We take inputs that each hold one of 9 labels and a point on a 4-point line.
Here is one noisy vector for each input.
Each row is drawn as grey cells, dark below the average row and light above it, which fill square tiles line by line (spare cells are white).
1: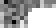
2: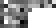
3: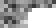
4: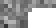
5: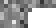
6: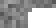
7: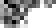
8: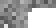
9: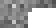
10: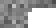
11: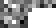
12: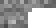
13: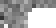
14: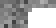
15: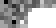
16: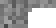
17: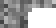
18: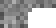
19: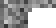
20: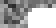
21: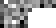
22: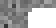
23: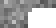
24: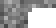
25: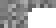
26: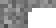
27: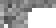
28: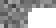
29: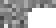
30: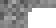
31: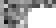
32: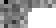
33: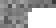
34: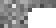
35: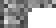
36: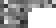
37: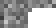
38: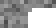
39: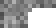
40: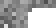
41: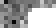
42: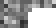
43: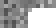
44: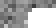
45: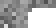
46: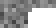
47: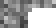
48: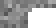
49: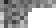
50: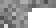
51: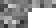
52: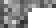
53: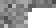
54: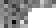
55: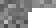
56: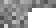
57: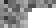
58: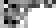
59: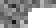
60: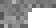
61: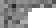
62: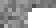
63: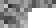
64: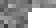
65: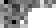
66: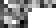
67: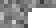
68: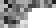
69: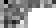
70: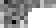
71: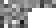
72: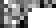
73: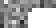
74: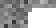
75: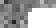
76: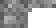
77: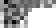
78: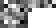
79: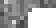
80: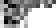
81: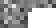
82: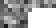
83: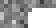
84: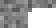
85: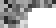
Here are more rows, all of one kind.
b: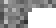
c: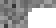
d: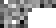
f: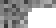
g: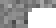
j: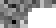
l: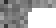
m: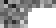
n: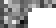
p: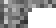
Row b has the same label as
j, m, n and p.
